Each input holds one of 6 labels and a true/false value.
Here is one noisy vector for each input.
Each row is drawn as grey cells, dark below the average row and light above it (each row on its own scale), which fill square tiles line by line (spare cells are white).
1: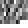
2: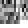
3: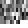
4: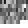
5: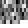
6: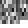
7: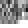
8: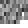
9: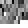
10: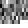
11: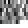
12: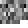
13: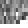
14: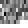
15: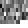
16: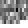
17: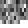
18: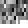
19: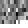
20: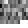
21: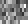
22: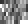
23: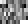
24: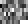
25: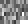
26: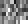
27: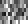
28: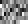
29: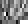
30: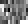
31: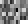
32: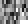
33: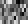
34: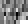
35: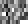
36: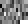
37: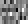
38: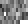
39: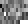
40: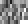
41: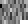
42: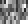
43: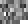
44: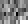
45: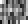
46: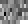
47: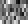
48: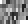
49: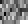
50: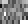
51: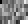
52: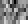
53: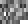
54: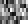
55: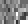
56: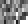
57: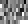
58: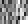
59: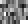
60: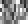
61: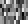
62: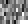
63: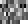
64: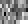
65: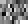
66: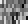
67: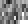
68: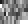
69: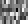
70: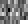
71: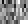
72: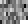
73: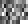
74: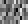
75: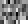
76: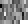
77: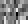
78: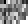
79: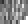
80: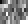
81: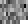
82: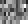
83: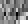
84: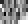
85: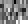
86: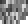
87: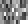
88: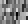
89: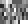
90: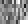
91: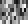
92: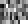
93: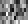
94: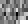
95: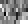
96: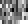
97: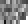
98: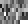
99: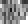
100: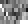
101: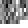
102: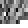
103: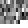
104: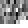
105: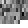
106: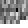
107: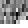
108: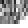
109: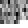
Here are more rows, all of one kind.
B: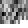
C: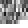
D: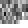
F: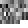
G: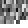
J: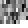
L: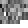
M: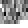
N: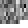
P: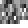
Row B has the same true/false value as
D, L and N.
